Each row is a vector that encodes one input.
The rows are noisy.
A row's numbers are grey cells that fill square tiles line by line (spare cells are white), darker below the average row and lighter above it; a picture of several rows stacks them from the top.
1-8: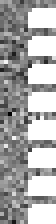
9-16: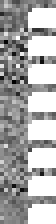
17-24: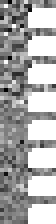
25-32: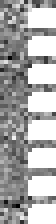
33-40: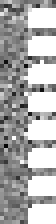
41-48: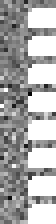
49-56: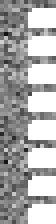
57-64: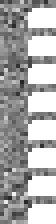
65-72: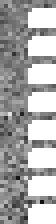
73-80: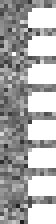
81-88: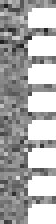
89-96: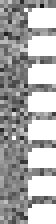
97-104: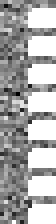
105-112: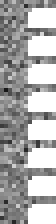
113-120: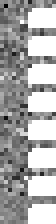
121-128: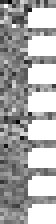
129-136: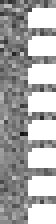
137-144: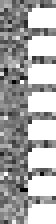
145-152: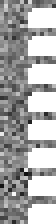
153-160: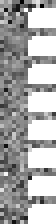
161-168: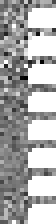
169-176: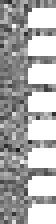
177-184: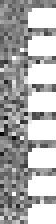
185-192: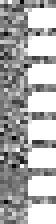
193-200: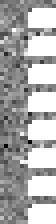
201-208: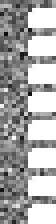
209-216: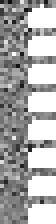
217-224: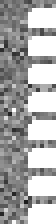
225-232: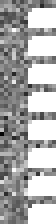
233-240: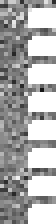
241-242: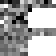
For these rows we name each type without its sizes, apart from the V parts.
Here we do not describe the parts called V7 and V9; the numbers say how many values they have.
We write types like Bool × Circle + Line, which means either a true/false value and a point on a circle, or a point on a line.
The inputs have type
Label × (Label × Label + Unit) × V9 + V7.
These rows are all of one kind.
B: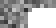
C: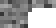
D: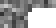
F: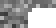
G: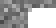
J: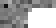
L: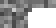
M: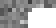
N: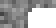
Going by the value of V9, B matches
D and L.
